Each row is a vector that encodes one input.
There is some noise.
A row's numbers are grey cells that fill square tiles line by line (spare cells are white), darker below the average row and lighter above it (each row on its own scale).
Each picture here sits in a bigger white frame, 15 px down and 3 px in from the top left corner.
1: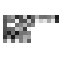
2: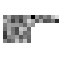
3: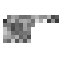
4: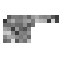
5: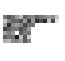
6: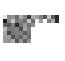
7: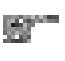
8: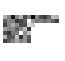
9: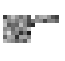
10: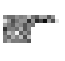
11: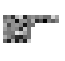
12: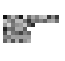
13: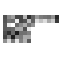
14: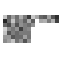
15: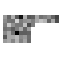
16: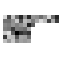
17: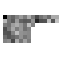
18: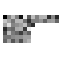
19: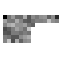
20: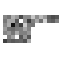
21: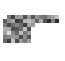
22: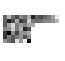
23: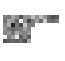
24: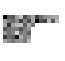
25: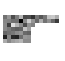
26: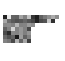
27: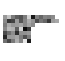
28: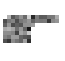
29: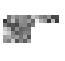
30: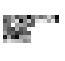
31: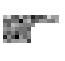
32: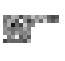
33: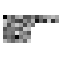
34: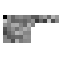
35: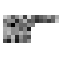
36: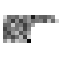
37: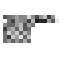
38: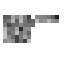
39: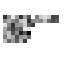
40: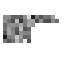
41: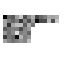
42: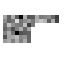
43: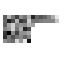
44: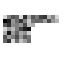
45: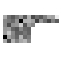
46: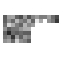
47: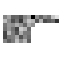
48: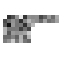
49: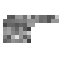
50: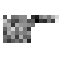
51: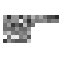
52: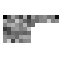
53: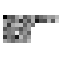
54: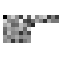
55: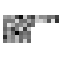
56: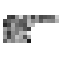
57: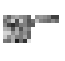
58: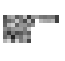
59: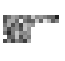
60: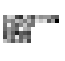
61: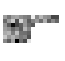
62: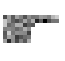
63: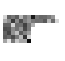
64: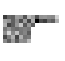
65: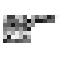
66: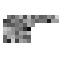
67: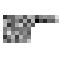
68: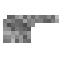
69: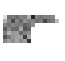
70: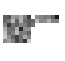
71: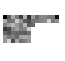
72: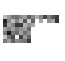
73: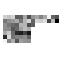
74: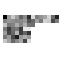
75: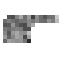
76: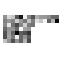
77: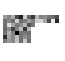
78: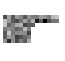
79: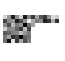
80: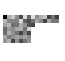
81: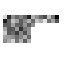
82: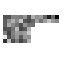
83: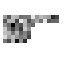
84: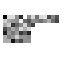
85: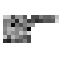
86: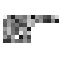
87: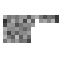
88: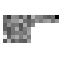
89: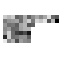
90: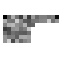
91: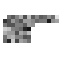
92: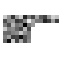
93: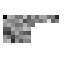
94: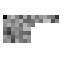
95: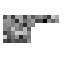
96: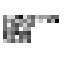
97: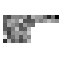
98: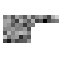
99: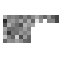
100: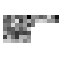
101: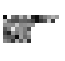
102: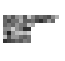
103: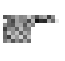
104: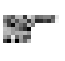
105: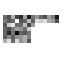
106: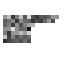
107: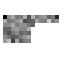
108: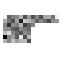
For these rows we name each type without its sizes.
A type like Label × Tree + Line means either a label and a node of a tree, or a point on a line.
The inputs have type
Bool × Bool × Bool × Bool × (Line + Tree).
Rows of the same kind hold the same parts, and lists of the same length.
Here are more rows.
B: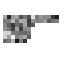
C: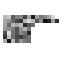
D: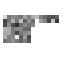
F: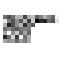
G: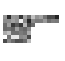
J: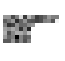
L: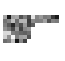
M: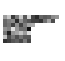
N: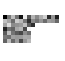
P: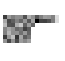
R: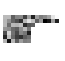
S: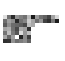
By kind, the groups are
B, D, G, L, N
C, F, J, M, P, R, S

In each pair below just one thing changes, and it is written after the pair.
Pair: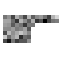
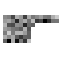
one of the four true/false values
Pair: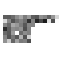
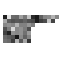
the node of the tree
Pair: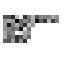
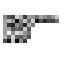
one of the four true/false values
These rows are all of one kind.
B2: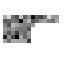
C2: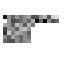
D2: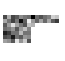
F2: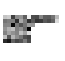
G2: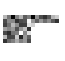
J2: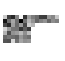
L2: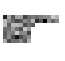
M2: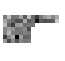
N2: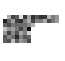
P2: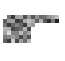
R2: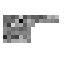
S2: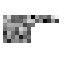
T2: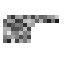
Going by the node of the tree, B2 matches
F2, M2 and N2.
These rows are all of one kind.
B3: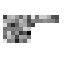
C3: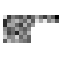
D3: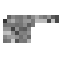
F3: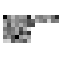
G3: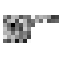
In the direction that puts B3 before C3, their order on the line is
G3, B3, F3, D3, C3.
